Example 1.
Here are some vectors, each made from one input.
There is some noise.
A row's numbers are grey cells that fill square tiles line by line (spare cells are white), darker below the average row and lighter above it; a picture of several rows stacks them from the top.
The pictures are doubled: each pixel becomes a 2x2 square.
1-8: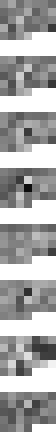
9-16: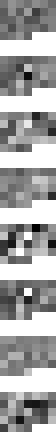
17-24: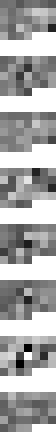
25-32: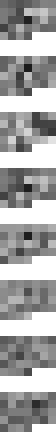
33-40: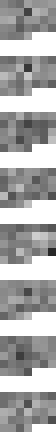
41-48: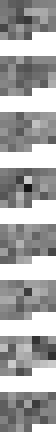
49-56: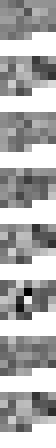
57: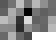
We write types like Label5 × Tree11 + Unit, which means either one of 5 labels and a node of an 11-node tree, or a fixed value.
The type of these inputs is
List2(Line4).
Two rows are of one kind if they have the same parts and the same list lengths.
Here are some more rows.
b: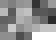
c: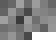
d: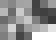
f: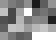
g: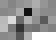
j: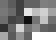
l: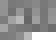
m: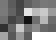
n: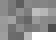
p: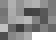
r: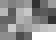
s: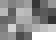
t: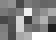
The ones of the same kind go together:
b, d, f, r, s
c, j, m
g, l, n, p, t

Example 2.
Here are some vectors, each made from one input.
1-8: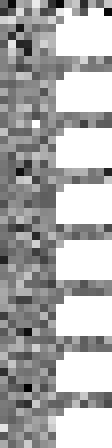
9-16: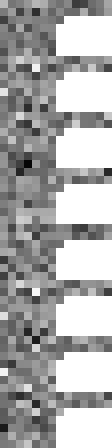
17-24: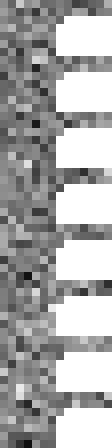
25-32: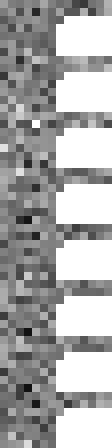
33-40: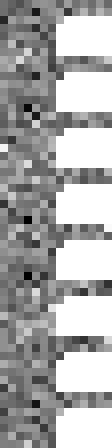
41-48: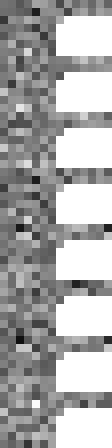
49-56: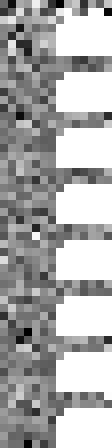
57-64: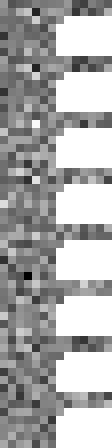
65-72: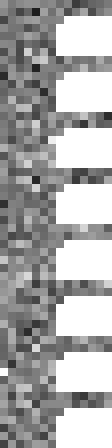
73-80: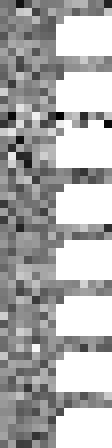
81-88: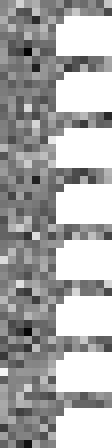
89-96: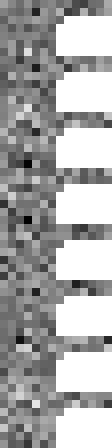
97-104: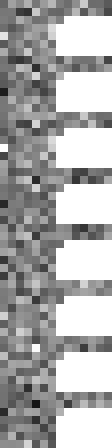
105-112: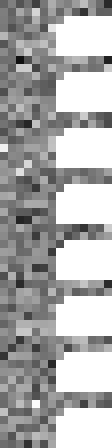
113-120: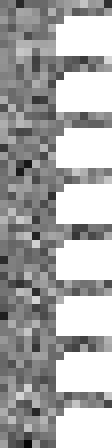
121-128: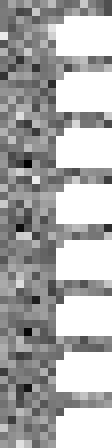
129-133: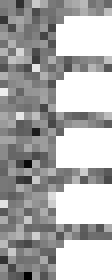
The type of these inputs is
List2(Circle9).
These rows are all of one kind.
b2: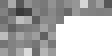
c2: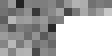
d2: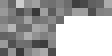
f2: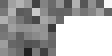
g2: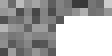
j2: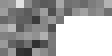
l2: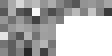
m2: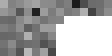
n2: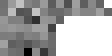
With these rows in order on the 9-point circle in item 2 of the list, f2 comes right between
c2 and n2.
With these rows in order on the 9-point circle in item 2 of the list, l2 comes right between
g2 and m2.
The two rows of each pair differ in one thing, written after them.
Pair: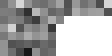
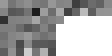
the place on the 9-point circle in item 1 of the list
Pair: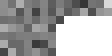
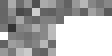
the place on the 9-point circle in item 1 of the list
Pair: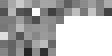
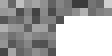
the place on the 9-point circle in item 1 of the list
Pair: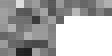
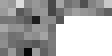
the place on the 9-point circle in item 2 of the list
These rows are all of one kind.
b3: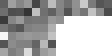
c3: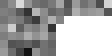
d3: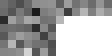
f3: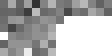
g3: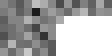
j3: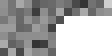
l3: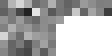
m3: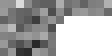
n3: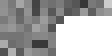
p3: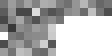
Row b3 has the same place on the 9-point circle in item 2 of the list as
c3, d3 and m3.
